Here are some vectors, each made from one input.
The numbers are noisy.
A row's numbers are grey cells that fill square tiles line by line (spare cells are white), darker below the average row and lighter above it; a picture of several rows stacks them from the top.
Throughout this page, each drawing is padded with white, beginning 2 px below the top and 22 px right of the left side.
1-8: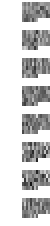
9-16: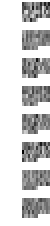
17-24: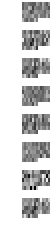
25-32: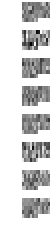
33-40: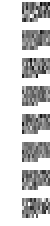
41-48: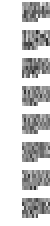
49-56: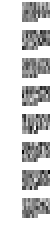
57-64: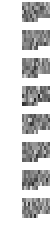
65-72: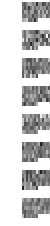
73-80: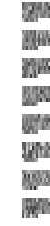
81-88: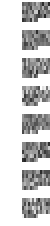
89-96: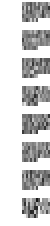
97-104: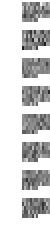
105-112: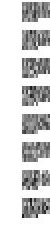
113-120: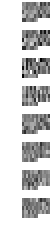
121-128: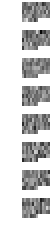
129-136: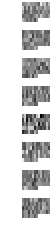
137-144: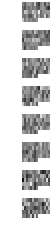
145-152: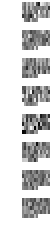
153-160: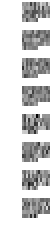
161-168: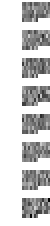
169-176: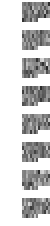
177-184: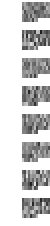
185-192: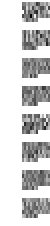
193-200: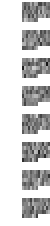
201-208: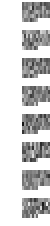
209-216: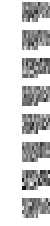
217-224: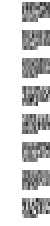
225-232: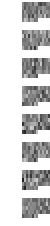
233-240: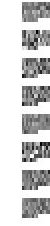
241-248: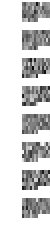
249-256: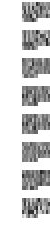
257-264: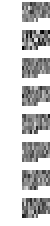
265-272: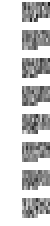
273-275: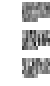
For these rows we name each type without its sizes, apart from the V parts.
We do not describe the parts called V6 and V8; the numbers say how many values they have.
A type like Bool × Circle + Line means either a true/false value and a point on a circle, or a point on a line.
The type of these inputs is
Bool × (Tree + V6) × V8.
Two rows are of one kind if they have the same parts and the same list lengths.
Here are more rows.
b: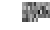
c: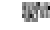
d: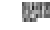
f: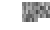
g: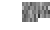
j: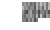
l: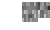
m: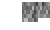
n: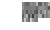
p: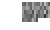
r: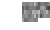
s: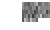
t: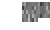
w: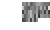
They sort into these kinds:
b, c, d, f, j, n, p, r
g, l, m, s, t, w

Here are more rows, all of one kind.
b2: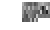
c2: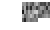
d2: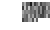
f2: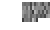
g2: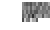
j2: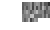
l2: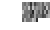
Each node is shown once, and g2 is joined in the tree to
d2 and f2.
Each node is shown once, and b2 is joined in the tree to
f2 and j2.
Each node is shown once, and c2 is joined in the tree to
f2 and l2.
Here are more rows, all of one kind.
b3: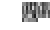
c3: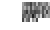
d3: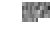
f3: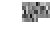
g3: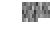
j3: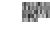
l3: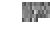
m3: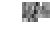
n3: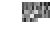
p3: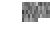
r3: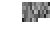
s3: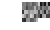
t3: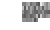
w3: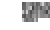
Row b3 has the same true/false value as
d3, l3 and s3.
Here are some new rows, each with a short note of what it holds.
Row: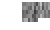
a true/false value, a value of V6 and a value of V8
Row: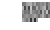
a true/false value, a value of V6 and a value of V8
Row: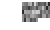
a node of a tree, a true/false value and a value of V8
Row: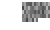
a true/false value, a value of V6 and a value of V8
